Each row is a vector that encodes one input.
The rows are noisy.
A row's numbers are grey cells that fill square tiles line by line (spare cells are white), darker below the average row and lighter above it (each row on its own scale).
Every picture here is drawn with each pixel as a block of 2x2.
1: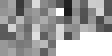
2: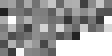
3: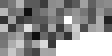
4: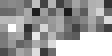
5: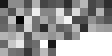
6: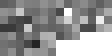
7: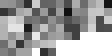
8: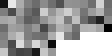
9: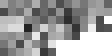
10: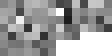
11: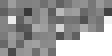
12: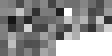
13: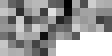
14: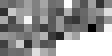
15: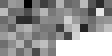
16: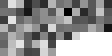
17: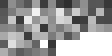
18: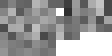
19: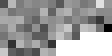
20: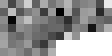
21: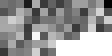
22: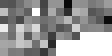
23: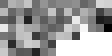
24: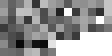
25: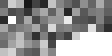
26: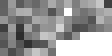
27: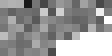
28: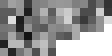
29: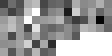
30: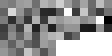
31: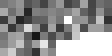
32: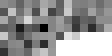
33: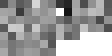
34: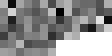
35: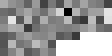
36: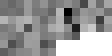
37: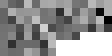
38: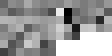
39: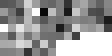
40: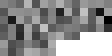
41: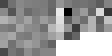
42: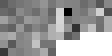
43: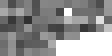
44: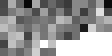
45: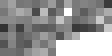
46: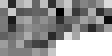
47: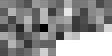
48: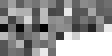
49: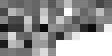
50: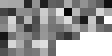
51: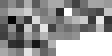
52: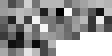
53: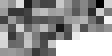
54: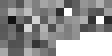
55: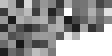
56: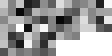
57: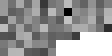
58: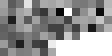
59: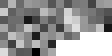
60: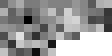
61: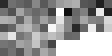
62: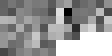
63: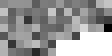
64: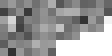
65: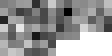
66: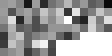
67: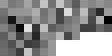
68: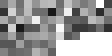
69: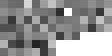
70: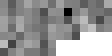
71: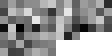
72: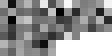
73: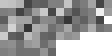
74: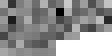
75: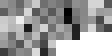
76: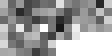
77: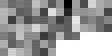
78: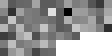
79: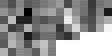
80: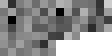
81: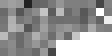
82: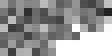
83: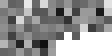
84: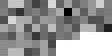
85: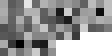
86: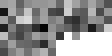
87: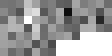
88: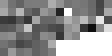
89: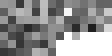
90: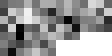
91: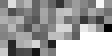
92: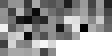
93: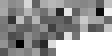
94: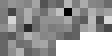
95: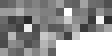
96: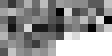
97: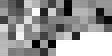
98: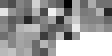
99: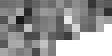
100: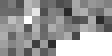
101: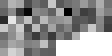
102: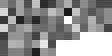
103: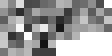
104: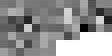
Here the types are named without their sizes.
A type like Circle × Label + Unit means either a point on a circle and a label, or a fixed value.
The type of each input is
Bool × (Label + Line).
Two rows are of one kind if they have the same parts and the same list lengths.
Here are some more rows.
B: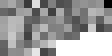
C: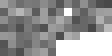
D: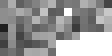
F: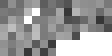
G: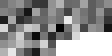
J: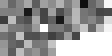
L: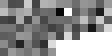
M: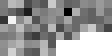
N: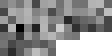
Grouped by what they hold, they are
B, F, G, J, M
C, D, L, N

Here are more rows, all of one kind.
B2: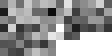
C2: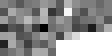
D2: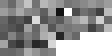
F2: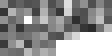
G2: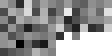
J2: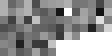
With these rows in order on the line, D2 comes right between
B2 and J2.
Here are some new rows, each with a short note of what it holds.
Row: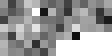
a label and a true/false value
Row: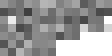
a label and a true/false value
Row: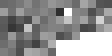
a point on a line and a true/false value
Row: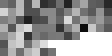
a label and a true/false value
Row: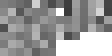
a label and a true/false value
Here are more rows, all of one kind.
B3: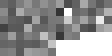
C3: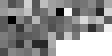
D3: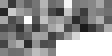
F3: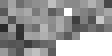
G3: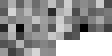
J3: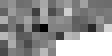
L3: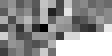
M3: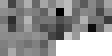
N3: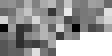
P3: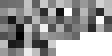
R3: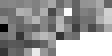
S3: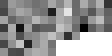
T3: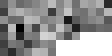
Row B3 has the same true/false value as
C3, M3 and P3.
